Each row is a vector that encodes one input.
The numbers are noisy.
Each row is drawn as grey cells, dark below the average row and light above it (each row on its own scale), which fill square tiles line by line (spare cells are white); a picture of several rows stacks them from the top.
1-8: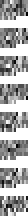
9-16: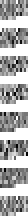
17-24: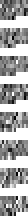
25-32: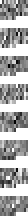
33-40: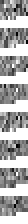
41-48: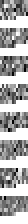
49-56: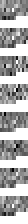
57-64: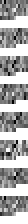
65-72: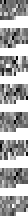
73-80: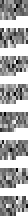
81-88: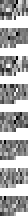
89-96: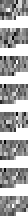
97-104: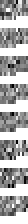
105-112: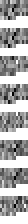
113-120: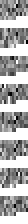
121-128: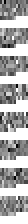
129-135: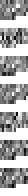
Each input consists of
either a point on a 6-point circle and a true/false value, or a fixed value, or a node of an 8-node tree.
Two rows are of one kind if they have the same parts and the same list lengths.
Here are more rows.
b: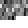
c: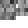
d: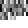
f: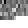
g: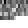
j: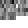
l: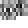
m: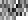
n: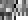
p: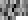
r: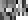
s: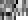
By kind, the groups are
b, c, f, g, j, n, r, s
d, l, m
p

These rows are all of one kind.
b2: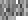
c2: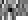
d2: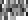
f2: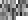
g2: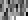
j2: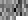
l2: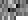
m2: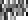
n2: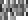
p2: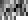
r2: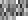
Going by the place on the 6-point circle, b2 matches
d2, m2, n2 and r2.
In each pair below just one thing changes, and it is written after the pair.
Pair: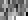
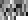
the place on the 6-point circle
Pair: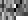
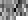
the true/false value
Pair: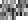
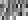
the place on the 6-point circle
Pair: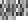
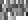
the true/false value
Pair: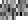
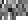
the true/false value
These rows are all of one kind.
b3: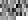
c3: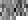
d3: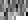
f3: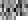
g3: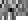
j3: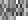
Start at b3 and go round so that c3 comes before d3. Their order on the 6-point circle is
b3, c3, f3, d3, j3, g3.
